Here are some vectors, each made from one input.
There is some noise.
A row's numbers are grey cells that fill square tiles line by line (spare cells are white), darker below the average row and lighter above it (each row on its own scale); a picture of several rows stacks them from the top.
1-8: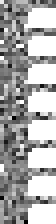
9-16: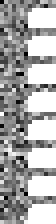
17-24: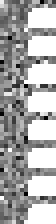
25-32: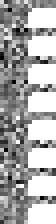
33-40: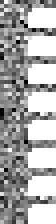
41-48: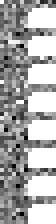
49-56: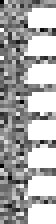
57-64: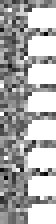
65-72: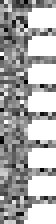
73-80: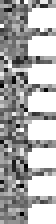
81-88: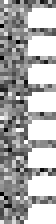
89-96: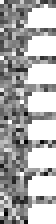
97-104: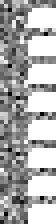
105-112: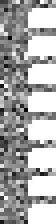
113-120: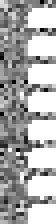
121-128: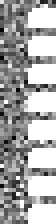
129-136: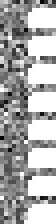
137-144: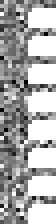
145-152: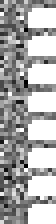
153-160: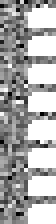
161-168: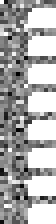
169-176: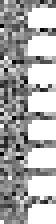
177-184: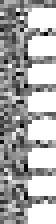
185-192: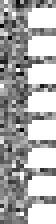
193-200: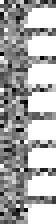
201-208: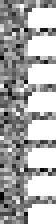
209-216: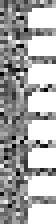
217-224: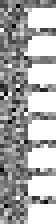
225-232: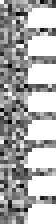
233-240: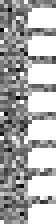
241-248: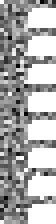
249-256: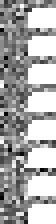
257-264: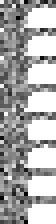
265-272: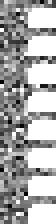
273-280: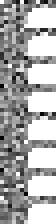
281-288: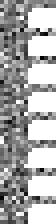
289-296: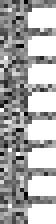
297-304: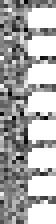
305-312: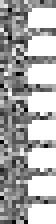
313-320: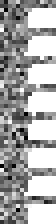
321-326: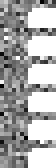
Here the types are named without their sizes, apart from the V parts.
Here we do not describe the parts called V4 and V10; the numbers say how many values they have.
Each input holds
a value of V4, together with either a point on a line, or a true/false value and a value of V10.
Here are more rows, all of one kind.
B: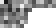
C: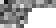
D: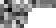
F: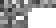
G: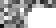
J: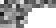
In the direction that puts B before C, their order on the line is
B, F, J, D, G, C.
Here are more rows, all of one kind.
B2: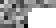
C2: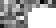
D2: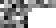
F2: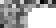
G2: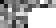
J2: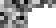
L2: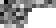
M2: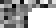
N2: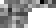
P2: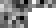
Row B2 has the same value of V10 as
C2 and F2.
